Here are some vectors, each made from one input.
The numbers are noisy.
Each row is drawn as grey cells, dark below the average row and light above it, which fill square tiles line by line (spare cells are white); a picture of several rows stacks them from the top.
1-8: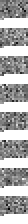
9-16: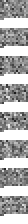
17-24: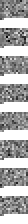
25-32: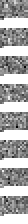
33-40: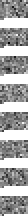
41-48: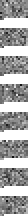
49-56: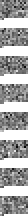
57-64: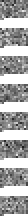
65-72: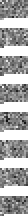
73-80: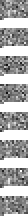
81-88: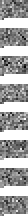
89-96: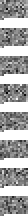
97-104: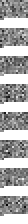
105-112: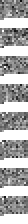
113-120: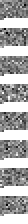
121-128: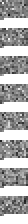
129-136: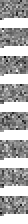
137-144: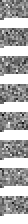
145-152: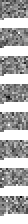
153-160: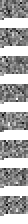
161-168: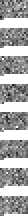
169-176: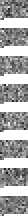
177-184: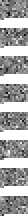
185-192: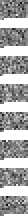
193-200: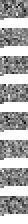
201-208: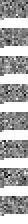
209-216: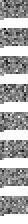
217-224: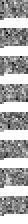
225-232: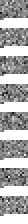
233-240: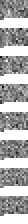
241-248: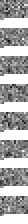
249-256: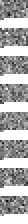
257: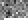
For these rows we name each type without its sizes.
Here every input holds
a point on a line, together with either a label, or a point on a line.
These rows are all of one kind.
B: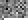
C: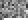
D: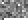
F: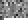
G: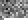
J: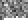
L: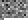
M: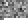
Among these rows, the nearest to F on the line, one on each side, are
J and M.
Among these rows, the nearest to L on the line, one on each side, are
B and D.
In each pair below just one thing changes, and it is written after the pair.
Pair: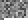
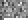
the place on the line
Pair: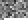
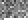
the label
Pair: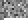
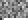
the label
